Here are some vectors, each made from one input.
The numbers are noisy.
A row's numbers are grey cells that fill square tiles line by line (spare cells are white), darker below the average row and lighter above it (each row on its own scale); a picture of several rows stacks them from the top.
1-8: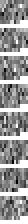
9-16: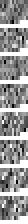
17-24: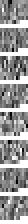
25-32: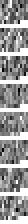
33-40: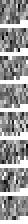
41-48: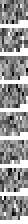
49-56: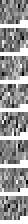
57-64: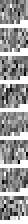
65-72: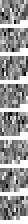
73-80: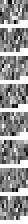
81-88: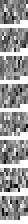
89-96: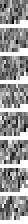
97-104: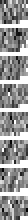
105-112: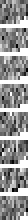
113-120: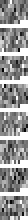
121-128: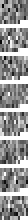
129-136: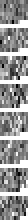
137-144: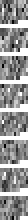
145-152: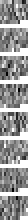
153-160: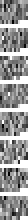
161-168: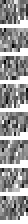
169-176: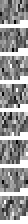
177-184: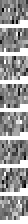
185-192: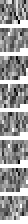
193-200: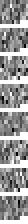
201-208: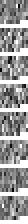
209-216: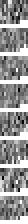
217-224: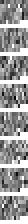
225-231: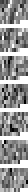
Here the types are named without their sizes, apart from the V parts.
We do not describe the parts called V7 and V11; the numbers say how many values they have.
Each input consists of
a value of V11, together with either a point on a circle, or a node of a tree and a value of V7.
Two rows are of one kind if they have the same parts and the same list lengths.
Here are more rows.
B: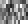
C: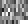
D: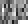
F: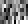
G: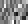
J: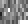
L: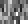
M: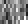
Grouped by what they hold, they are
B, F, G, L, M
C, D, J

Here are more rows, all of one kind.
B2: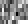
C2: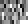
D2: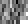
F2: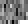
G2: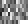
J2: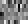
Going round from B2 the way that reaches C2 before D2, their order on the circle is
B2, C2, D2, J2, G2, F2.
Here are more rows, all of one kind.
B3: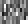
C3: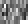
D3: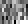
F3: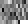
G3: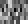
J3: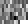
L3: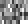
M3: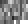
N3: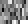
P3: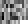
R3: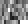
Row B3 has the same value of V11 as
C3 and G3.
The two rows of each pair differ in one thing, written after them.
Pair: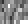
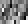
the value of V11
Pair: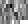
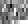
the value of V11
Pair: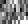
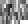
the value of V11
